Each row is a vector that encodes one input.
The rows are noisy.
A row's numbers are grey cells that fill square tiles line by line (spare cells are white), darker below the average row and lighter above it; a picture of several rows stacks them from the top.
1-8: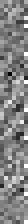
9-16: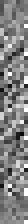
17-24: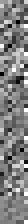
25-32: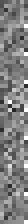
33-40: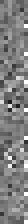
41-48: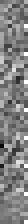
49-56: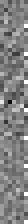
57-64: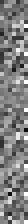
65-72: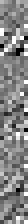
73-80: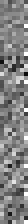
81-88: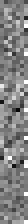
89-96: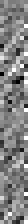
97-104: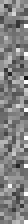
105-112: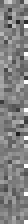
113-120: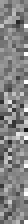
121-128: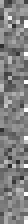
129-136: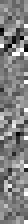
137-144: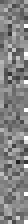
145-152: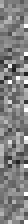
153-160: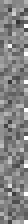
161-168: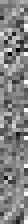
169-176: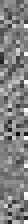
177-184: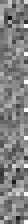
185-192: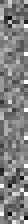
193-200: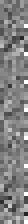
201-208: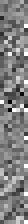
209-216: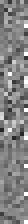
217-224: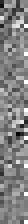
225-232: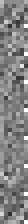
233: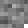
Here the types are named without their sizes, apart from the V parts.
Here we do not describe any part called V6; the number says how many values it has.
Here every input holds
a value of V6, together with either a point on a line, or a node of a tree.
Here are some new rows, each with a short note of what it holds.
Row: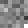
a node of a tree and a value of V6
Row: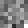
a point on a line and a value of V6
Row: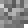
a point on a line and a value of V6
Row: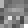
a node of a tree and a value of V6
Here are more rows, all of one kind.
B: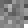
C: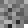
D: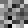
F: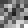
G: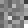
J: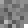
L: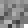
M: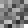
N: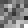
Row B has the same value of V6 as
F and N.
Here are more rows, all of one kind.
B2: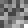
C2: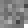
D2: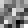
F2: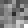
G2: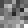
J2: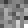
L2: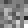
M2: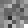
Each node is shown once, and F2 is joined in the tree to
J2 and M2.
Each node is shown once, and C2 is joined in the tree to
G2.
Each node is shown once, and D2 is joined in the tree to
B2.
